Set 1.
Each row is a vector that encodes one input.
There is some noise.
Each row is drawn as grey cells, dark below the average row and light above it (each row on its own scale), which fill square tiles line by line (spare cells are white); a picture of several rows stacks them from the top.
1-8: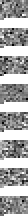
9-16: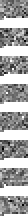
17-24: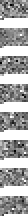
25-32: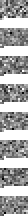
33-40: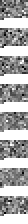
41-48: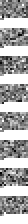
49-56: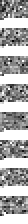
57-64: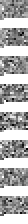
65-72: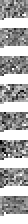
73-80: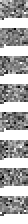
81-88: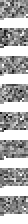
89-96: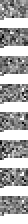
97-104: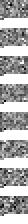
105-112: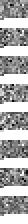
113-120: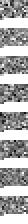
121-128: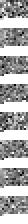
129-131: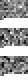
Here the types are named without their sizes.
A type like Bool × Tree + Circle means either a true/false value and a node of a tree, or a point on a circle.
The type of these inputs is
Bool × Bool × Bool × Bool × Line.
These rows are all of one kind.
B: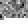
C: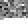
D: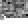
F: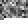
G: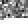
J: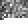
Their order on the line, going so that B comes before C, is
B, D, C, G, F, J.
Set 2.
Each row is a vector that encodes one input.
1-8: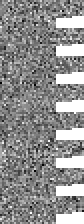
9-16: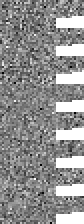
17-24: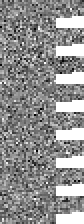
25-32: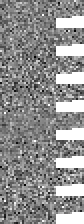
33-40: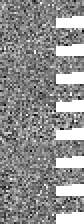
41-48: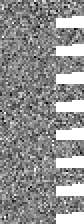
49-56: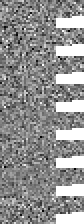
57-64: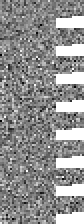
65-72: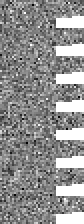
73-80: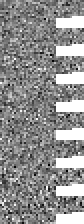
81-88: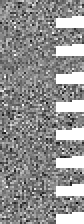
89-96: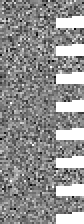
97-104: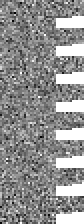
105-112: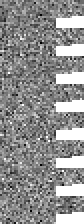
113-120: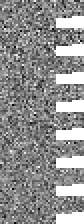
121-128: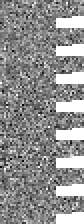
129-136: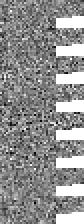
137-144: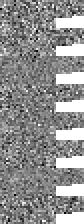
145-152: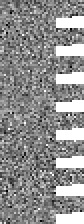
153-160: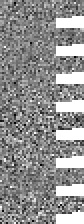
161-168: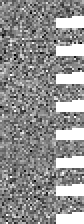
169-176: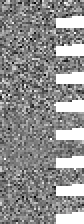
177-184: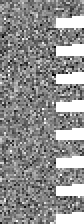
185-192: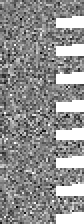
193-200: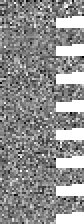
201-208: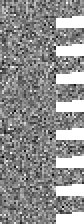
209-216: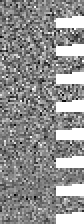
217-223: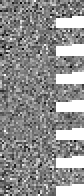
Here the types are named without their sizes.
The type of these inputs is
Circle × (Tree + Unit).
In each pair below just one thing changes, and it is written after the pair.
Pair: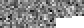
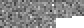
the node of the tree
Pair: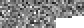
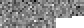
the node of the tree
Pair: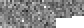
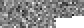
the node of the tree
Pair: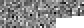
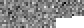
the place on the circle
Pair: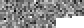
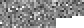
the node of the tree
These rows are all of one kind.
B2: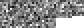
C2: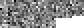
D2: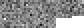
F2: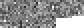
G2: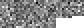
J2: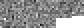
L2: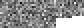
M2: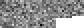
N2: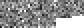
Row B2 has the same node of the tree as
C2 and F2.
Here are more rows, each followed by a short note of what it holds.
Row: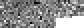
a point on a circle and a node of a tree
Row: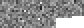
a point on a circle and a node of a tree
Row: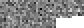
a point on a circle
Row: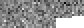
a point on a circle and a node of a tree
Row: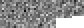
a point on a circle and a node of a tree
